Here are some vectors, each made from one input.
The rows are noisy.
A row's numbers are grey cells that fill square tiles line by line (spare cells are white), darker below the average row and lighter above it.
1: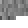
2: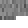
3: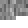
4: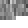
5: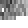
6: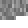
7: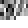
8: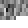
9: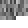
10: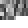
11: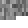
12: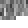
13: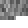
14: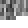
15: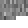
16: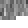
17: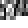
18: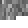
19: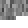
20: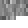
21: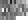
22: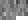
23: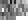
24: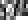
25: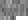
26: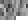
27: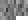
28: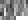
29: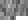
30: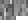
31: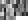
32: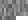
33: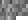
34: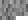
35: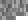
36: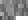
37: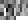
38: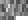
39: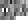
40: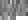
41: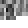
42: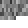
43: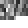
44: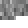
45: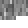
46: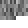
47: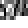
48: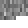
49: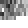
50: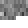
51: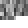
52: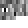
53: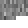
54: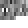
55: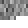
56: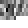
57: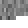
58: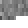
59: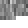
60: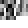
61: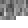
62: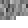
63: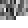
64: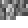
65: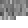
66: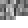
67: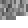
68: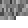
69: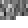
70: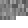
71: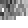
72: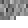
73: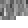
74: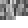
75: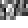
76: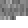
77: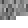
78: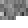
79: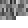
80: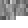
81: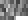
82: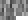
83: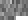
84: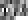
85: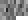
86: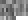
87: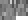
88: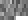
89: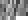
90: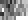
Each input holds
a true/false value, together with either a fixed value, or a node of a 12-node tree.
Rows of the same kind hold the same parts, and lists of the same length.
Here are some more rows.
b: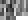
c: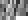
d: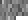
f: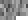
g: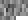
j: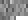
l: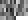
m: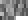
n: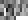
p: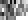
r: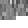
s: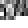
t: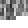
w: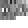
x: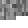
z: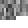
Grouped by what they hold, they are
b, c, d, f, g, j, l, m, n, r, s, t, x, z
p, w

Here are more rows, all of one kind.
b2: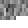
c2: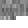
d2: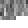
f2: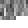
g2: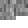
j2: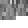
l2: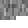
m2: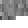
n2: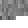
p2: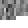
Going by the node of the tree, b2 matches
l2, m2, n2 and p2.
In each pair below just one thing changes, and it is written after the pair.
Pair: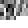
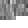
the node of the tree
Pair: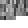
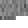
the true/false value
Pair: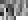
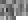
the true/false value
